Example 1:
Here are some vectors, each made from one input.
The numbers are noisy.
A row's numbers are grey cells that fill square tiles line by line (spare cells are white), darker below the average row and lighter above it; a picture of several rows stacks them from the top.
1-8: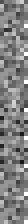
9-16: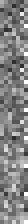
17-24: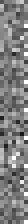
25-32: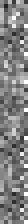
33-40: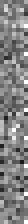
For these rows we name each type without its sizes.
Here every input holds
a label.
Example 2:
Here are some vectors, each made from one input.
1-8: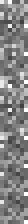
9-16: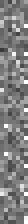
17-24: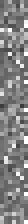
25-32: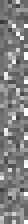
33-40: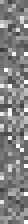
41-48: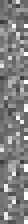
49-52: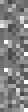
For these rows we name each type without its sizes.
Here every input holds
a label.
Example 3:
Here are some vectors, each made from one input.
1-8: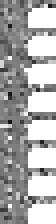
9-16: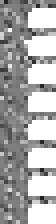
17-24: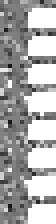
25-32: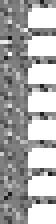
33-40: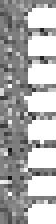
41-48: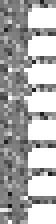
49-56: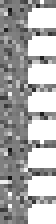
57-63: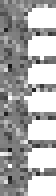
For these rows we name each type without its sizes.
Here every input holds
a node of a tree.
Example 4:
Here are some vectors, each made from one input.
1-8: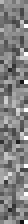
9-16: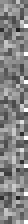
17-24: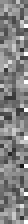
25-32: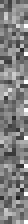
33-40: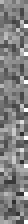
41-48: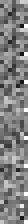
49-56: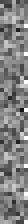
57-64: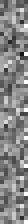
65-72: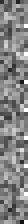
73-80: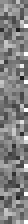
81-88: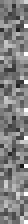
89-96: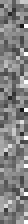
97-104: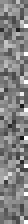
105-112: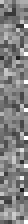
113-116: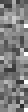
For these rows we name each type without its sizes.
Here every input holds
a point on a line.
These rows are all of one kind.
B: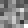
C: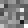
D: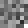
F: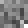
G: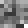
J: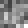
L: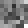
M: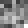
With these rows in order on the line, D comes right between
C and L.
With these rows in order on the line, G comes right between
F and L.
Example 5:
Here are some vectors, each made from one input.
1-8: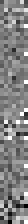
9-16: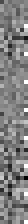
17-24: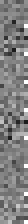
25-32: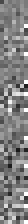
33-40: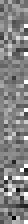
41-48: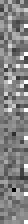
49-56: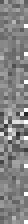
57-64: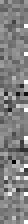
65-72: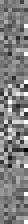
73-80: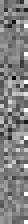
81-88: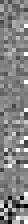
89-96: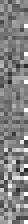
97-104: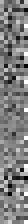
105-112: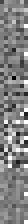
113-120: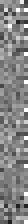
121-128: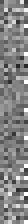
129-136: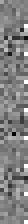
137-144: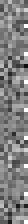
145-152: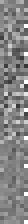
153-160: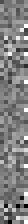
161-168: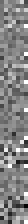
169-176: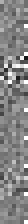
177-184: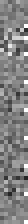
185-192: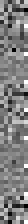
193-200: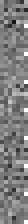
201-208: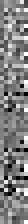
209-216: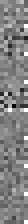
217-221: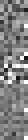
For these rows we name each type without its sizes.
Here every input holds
either a point on a circle, or a fixed value.
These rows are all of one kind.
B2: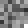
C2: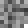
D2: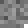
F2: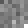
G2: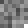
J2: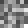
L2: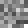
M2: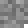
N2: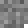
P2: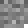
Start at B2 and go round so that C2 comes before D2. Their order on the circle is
B2, M2, C2, L2, N2, D2, J2, G2, F2, P2.
